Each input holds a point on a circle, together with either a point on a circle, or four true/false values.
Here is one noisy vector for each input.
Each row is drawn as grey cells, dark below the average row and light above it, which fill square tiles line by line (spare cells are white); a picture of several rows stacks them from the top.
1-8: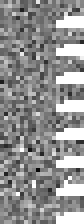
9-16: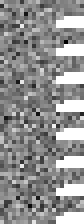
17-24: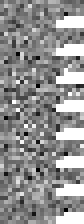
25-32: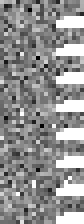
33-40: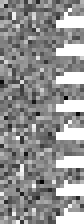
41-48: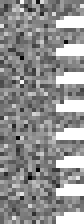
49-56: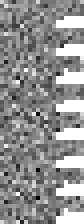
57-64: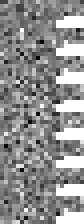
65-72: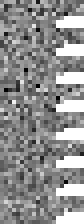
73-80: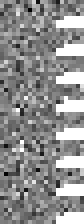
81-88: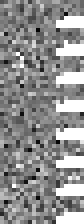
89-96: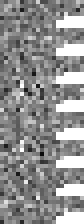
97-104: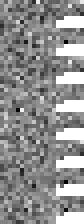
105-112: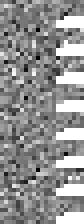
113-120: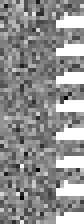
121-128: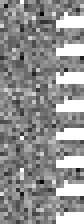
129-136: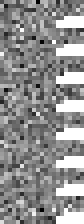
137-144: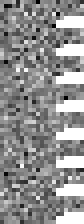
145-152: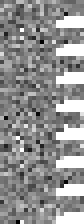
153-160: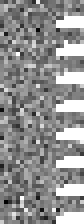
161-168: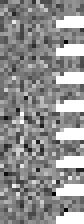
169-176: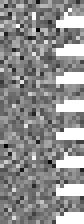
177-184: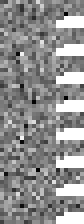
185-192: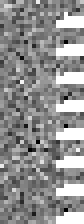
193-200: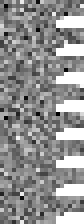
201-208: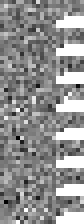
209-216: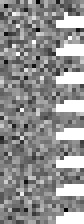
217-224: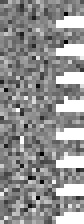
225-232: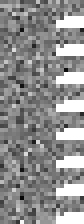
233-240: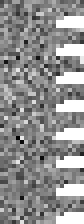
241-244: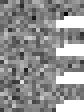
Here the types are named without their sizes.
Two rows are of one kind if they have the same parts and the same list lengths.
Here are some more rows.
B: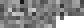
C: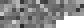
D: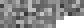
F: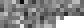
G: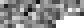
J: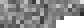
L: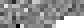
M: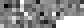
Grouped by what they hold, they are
B, C, D, F, J, L
G, M

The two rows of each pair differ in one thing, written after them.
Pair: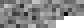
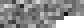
one of the four true/false values
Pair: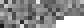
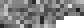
the place on the circle
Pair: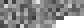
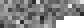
the place on the circle
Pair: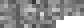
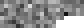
the place on the circle
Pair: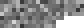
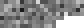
the place on the circle
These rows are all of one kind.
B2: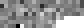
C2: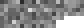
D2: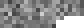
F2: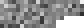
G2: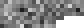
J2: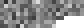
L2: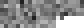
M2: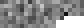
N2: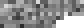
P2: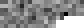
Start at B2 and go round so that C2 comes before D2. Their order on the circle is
B2, F2, G2, N2, C2, D2, M2, P2, L2, J2.
